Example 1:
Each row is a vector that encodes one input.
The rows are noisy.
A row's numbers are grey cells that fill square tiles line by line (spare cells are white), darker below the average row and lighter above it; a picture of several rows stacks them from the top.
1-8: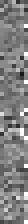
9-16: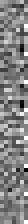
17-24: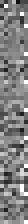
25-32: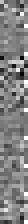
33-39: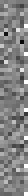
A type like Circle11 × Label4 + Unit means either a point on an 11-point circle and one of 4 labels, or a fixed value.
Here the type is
Line8.
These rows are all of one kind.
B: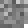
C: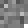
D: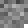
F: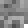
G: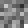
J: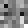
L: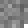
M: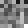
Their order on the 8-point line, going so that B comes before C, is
J, L, G, B, C, M, F, D.
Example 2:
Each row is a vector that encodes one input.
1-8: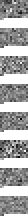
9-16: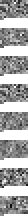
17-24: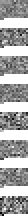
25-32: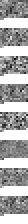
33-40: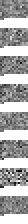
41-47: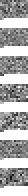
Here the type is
Tree9.
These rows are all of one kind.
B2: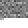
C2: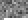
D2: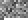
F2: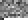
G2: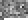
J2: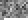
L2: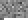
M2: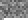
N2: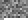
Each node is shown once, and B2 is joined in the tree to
M2 and N2.
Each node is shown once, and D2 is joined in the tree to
C2 and N2.
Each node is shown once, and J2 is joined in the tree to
F2, G2 and N2.
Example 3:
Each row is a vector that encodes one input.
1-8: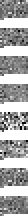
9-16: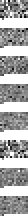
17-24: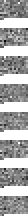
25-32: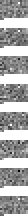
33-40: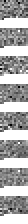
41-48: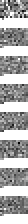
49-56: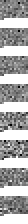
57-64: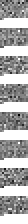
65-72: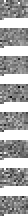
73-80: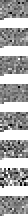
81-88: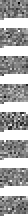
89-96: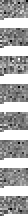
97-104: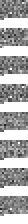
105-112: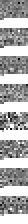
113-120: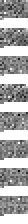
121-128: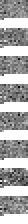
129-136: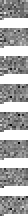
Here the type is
Circle14 + Unit.
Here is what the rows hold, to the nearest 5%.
About 95% of them hold a point on a 14-point circle. The rest hold a fixed value.
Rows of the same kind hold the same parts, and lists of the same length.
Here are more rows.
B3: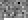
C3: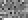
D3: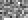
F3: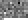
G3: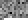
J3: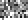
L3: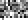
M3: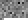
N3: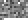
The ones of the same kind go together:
B3, C3, D3, F3, G3, M3, N3
J3, L3

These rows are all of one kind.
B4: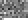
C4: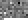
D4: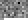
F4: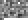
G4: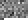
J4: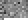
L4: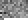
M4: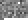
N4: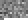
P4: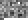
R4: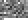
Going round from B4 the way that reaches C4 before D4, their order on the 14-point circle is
B4, C4, D4, J4, L4, N4, G4, M4, P4, F4, R4.
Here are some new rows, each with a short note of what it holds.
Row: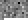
a point on a 14-point circle
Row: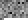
a point on a 14-point circle
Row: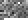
a point on a 14-point circle
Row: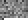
a point on a 14-point circle
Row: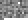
a point on a 14-point circle
